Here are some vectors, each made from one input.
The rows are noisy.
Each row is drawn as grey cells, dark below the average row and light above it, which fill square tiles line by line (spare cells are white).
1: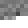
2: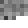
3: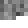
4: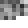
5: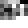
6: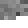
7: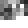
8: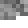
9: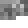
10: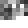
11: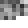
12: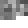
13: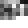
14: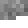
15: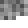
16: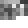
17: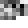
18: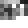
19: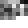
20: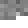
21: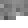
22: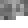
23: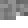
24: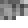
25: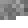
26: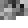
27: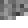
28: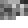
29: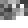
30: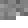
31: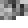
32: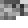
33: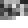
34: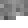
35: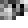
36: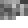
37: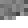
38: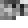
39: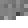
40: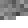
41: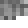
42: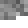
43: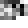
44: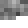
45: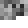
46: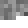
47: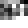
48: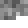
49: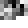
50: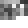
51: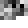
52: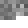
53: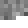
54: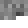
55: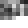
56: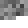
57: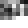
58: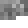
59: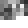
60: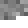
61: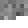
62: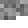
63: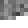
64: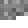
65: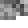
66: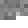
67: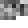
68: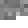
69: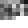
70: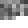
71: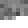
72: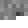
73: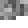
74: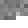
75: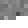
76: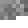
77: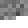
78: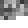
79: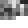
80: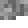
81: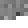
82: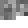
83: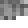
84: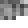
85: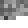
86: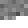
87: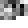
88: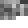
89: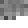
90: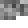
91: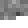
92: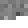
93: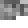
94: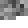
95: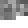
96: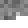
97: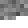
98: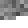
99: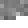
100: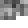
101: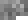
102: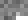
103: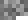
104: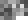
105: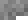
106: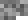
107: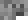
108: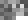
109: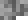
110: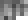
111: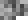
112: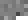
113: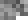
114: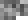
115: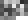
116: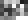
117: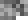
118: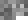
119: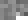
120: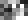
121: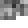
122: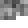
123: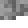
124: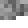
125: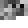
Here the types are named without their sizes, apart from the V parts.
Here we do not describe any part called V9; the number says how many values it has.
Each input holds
a true/false value, together with either a node of a tree, or a value of V9.
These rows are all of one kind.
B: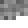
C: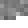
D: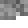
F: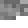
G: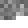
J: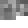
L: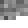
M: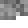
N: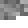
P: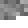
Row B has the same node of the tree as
D, J and M.
